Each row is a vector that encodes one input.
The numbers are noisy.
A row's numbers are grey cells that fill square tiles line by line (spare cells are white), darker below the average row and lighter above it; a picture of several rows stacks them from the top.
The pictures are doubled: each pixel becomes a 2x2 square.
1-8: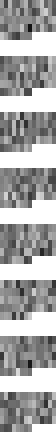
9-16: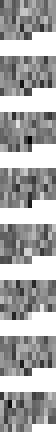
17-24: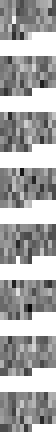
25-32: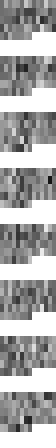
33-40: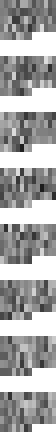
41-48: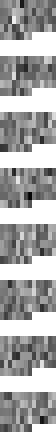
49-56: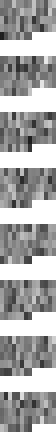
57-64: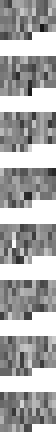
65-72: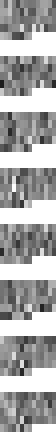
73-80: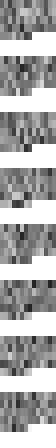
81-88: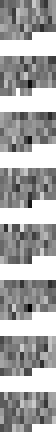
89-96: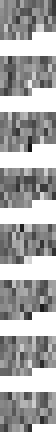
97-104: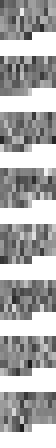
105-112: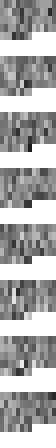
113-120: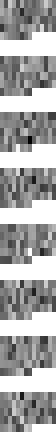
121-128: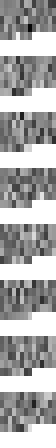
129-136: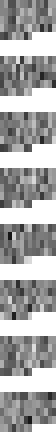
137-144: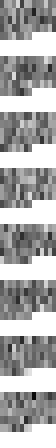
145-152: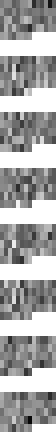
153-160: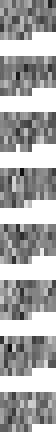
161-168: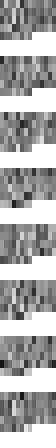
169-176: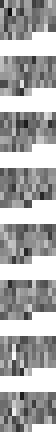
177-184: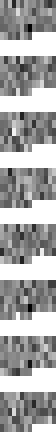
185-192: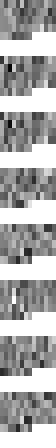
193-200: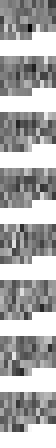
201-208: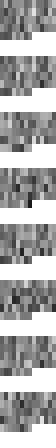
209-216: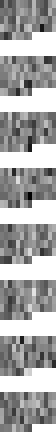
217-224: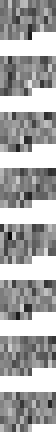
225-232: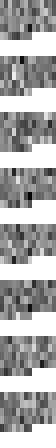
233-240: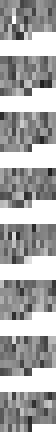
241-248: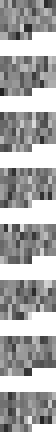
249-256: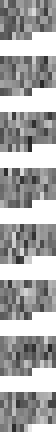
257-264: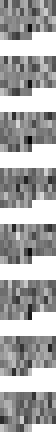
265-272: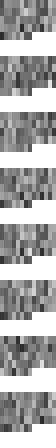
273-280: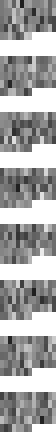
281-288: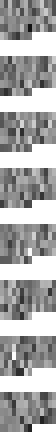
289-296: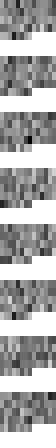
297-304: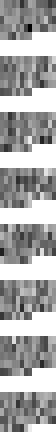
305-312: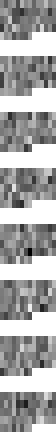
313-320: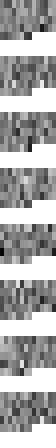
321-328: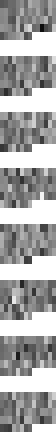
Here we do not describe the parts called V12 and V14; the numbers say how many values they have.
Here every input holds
either a value of V12 and a value of V14, or a list of up to three points on a 6-point circle.
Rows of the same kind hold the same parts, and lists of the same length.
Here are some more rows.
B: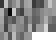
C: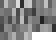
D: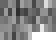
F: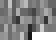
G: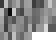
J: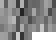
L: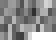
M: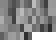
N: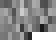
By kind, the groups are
B, G
C, D, L
F
J
M, N

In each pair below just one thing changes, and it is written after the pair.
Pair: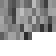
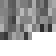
the value of V14
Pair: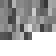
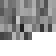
the value of V12
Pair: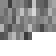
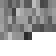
the value of V14
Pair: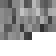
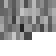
the value of V12
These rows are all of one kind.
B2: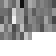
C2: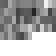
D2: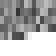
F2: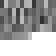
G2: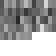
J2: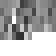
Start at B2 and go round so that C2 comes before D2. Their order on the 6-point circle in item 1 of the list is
B2, F2, G2, C2, D2, J2.
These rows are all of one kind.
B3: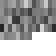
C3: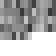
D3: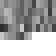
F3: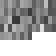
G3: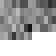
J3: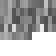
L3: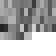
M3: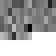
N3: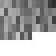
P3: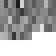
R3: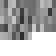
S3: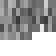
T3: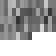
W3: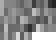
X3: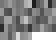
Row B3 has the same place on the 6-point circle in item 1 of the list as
F3, J3, S3 and T3.
